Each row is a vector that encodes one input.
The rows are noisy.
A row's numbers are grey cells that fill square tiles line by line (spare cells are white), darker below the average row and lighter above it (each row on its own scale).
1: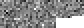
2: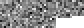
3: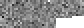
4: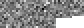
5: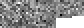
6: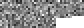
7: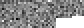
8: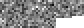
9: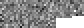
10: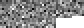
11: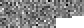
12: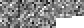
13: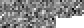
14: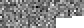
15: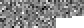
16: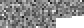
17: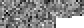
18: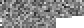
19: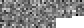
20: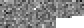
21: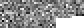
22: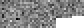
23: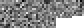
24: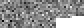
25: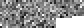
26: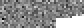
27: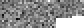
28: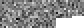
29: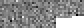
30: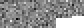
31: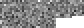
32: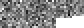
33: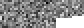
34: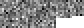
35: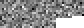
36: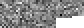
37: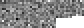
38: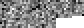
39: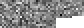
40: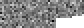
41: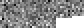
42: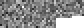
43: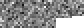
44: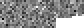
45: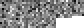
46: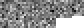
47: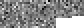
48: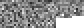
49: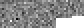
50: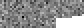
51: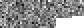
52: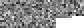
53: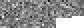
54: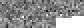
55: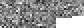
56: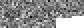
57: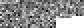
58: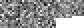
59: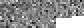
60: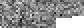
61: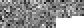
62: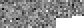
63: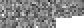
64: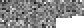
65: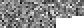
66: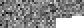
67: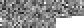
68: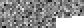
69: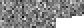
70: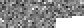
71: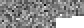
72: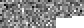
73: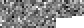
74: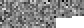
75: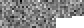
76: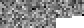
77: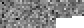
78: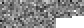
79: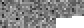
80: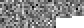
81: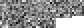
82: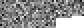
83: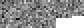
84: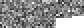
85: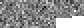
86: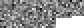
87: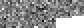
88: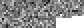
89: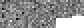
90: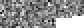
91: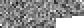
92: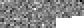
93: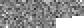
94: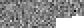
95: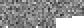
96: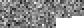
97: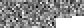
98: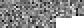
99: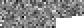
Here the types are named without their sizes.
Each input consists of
a list of points on a line.
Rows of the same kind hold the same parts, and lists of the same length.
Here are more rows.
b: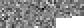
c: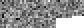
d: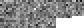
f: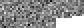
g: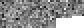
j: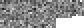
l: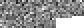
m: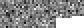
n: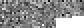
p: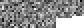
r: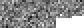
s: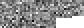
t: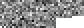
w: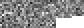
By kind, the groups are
b, n
c, g, j
d, f, l, m, p, r, w
s, t

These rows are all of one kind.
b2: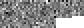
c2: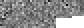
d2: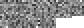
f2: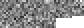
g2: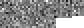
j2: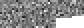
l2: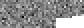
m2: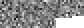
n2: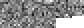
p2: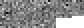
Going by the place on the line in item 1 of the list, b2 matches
c2, g2 and p2.
